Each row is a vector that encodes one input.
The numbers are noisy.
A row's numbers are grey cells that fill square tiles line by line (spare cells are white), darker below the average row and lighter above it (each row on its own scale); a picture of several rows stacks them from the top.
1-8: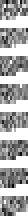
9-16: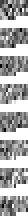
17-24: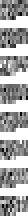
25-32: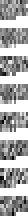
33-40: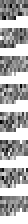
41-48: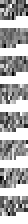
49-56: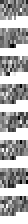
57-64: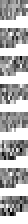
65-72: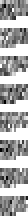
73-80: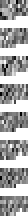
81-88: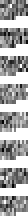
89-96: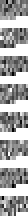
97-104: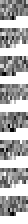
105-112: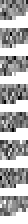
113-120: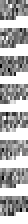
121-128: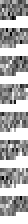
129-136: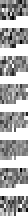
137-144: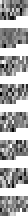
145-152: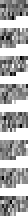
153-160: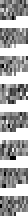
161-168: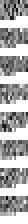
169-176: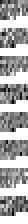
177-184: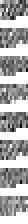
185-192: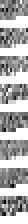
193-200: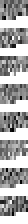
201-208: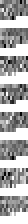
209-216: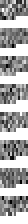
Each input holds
one of 12 labels, together with either a fixed value, or three true/false values.
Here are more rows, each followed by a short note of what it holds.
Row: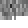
one of 12 labels and three true/false values
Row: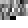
one of 12 labels and three true/false values
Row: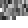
one of 12 labels
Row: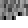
one of 12 labels and three true/false values
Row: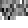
one of 12 labels and three true/false values
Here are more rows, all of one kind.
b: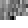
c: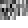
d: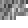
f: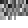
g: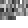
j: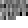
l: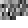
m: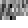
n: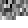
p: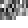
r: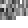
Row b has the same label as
g, p and r.
